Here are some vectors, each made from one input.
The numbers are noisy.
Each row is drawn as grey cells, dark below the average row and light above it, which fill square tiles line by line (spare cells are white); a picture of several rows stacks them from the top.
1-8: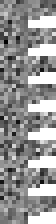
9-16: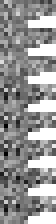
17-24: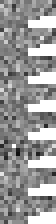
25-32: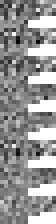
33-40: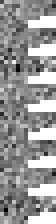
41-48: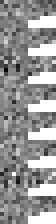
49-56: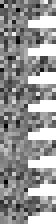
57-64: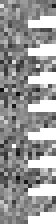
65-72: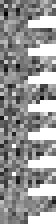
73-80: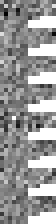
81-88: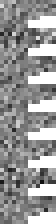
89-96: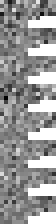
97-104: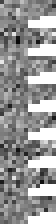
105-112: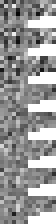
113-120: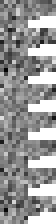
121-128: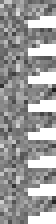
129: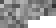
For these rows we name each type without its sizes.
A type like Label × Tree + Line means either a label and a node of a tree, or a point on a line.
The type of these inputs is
Bool × Line × Line + Tree + Unit.
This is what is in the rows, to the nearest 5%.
About 5% of them hold a fixed value. About 60% of them hold a point on each of two lines and a true/false value. The rest hold a node of a tree.
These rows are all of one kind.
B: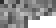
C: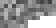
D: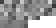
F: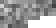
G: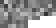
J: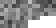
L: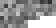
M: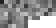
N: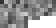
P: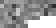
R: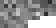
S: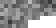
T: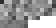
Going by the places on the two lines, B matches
D, M, N and T.
